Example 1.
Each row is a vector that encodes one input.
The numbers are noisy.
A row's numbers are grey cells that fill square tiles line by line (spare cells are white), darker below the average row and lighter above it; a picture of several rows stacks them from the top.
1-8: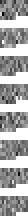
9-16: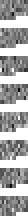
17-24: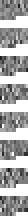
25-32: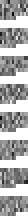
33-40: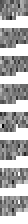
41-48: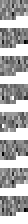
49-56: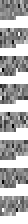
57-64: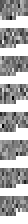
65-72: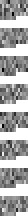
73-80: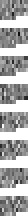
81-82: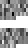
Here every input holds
a point on a 9-point line, together with either a fixed value, or a node of a 9-node tree.
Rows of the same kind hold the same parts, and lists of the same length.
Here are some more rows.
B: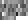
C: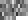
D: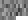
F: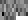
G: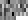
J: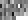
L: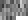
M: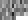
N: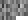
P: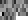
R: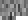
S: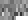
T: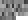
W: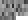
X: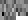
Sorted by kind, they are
B, C, D, L, N, R, S
F, G, J, M, P, T, W, X

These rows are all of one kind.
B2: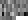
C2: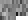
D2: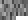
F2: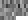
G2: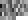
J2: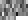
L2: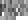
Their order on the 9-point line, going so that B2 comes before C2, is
B2, F2, D2, C2, L2, G2, J2.
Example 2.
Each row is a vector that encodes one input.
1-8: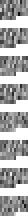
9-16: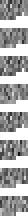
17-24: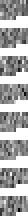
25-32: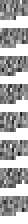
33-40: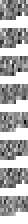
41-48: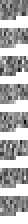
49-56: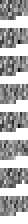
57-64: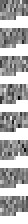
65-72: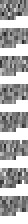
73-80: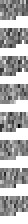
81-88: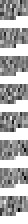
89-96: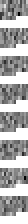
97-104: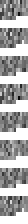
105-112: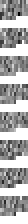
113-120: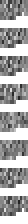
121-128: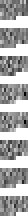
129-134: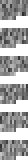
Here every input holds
either a point on a 9-point line, or a node of a 16-node tree.
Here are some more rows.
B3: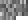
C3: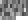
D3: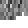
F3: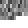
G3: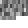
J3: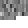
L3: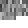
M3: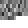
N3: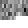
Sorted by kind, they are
B3, C3, G3, J3, L3, N3
D3, F3, M3

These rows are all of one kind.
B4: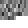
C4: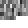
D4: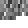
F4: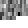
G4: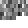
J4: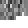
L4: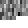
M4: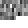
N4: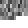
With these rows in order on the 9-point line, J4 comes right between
D4 and N4.
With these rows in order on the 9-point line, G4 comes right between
D4 and F4.
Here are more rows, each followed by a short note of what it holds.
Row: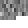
a node of a 16-node tree
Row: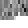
a node of a 16-node tree
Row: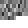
a point on a 9-point line
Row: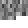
a node of a 16-node tree
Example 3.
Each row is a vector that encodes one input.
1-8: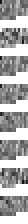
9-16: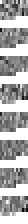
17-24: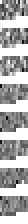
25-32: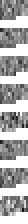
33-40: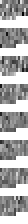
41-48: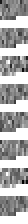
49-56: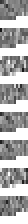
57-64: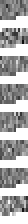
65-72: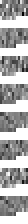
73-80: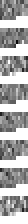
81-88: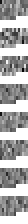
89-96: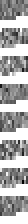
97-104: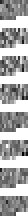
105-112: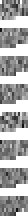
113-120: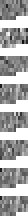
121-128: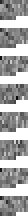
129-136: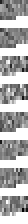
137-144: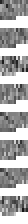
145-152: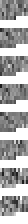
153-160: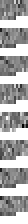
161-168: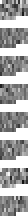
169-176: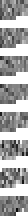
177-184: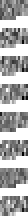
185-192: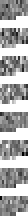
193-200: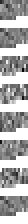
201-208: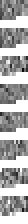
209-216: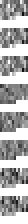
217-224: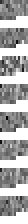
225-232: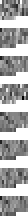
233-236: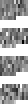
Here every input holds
either a point on a 10-point line, or a node of a 15-node tree.
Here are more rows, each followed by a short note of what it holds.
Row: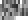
a point on a 10-point line
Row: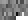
a node of a 15-node tree
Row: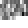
a point on a 10-point line
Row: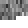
a node of a 15-node tree
